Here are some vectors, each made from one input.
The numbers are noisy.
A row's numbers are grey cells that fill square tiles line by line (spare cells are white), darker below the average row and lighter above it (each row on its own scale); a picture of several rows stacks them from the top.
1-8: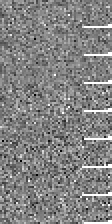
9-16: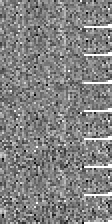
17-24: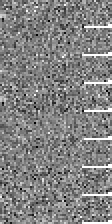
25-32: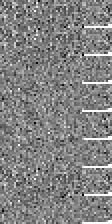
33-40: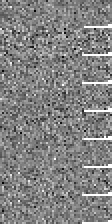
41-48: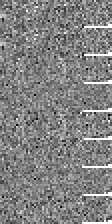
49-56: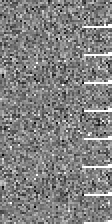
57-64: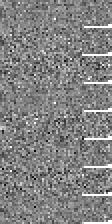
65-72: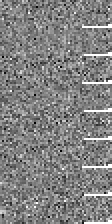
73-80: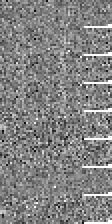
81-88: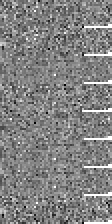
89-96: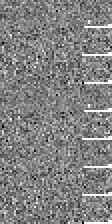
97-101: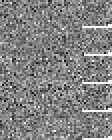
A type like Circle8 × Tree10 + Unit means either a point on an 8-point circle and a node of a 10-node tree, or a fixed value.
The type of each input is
Label4 + Label5 × (Label5 + Line5).
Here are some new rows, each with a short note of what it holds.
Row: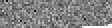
two labels (each one of 5)
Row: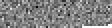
one of 5 labels and a point on a 5-point line
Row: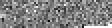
one of 4 labels
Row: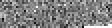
one of 4 labels
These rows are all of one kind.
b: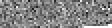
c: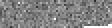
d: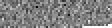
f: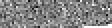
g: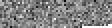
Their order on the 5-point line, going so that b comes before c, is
f, b, g, d, c.
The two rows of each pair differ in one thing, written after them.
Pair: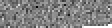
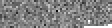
the label
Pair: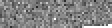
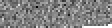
the label
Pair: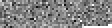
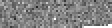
the place on the 5-point line
